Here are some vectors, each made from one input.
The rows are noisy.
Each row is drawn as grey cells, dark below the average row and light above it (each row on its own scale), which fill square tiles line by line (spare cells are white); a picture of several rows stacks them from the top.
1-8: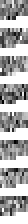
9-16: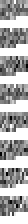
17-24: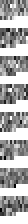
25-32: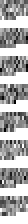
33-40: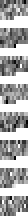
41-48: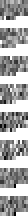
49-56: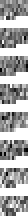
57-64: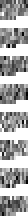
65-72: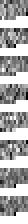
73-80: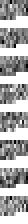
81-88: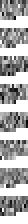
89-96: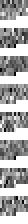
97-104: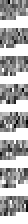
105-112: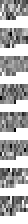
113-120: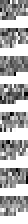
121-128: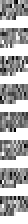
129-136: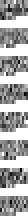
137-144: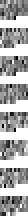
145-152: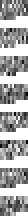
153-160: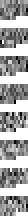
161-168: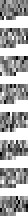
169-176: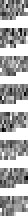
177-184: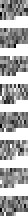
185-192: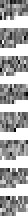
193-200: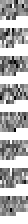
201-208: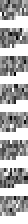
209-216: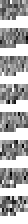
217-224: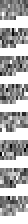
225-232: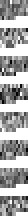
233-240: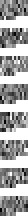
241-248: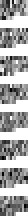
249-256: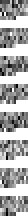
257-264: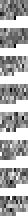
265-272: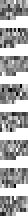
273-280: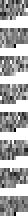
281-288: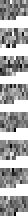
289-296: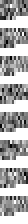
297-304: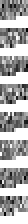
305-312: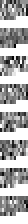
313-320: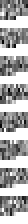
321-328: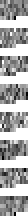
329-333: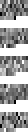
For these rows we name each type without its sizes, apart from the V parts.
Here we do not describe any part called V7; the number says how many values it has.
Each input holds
a list of items, each a true/false value and a value of V7.
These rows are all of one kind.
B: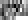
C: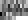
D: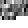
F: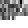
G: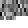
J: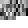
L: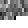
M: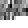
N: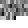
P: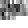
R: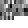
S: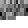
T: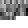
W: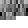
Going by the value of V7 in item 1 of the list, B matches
J, S, T and W.
